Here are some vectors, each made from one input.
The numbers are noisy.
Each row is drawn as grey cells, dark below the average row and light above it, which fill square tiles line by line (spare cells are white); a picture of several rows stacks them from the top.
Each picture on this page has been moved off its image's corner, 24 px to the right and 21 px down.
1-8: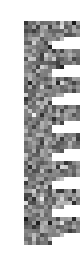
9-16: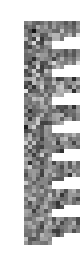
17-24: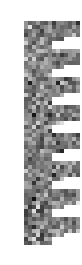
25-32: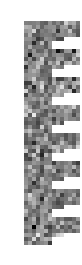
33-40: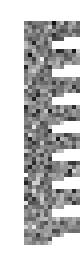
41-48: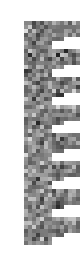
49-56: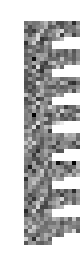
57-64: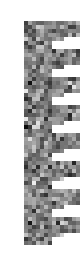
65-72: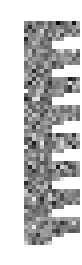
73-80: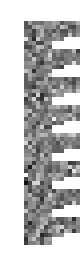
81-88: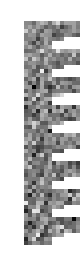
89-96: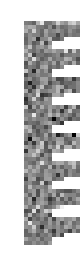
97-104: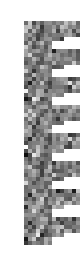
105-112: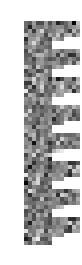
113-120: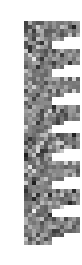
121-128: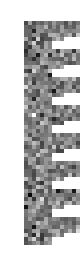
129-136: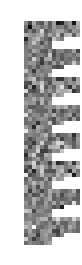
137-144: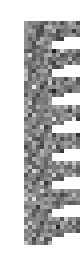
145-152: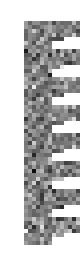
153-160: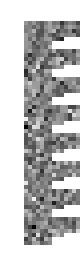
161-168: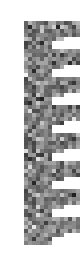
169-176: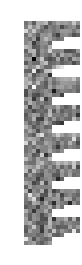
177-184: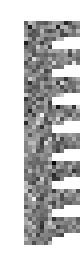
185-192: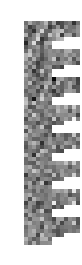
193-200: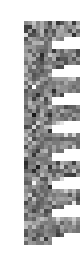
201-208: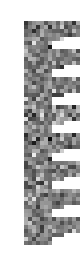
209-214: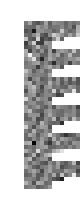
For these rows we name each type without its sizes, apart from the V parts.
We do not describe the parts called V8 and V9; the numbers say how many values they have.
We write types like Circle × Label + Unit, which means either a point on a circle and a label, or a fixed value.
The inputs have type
(Bool × Line + V8) × Label + V9.
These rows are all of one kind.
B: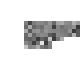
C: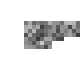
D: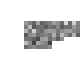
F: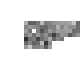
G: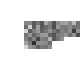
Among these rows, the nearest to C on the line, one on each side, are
D and G.
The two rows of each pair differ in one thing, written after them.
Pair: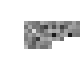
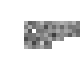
the true/false value
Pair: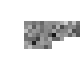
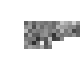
the true/false value
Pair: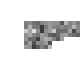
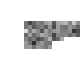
the label
